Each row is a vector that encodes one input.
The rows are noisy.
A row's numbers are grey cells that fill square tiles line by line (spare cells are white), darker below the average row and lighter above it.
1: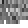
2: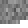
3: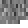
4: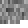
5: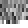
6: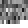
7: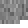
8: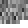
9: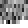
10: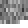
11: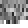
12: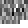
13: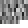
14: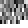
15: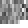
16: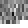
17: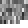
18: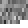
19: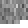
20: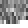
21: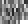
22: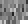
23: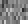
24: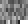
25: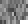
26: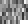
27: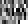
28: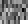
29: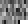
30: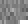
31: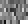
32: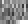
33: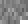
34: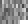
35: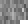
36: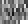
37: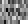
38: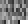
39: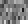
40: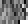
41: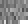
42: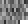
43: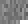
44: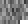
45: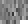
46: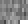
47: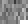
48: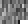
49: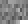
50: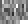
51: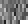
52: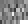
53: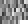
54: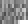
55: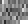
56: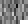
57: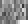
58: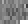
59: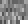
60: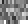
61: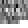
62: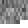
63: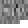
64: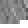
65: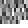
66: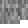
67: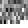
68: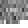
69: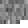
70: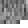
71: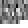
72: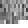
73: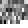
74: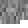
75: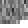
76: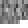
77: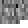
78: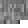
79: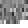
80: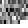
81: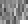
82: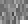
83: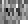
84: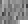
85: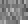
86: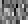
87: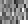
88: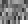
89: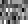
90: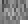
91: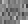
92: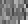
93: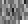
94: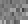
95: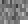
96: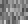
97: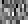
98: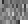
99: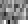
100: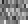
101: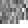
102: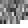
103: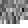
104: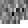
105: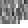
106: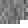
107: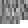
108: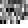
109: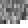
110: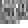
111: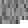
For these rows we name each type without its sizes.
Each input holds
a point on each of three lines and five true/false values.
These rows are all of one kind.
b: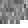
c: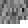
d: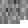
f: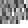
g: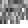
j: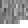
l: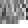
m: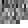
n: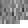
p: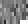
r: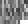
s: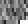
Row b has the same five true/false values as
d, f, g and m.
